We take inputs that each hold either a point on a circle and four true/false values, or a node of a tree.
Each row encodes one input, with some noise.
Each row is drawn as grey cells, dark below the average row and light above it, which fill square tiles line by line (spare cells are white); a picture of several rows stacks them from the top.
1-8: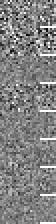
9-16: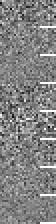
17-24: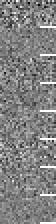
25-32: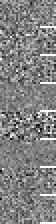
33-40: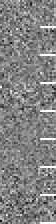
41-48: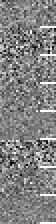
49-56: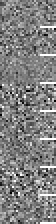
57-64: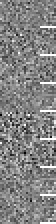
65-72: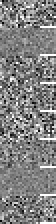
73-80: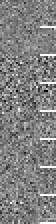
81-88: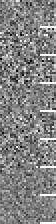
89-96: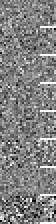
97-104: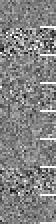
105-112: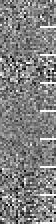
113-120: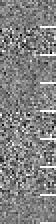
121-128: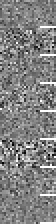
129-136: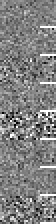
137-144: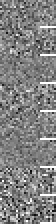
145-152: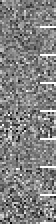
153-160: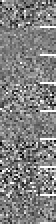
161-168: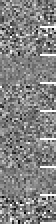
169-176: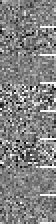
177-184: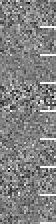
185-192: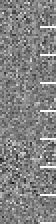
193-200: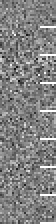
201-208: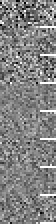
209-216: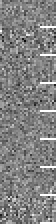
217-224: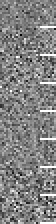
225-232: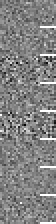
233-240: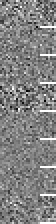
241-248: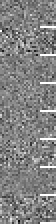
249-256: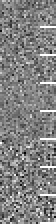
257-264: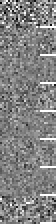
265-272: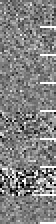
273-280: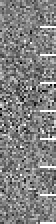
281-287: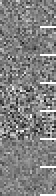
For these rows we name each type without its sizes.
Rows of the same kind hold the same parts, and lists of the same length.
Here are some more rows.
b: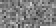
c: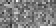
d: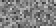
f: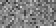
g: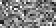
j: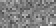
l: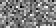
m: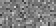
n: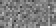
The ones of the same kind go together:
b, f, n
c, d, g, j, l, m

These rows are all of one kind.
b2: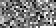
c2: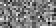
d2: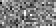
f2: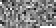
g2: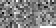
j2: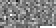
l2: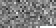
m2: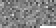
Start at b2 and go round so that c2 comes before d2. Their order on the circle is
b2, g2, l2, j2, m2, f2, c2, d2.
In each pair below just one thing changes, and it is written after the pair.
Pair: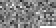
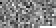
the place on the circle
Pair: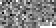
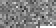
one of the four true/false values
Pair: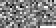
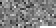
the place on the circle
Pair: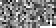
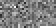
the place on the circle
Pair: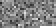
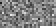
the place on the circle
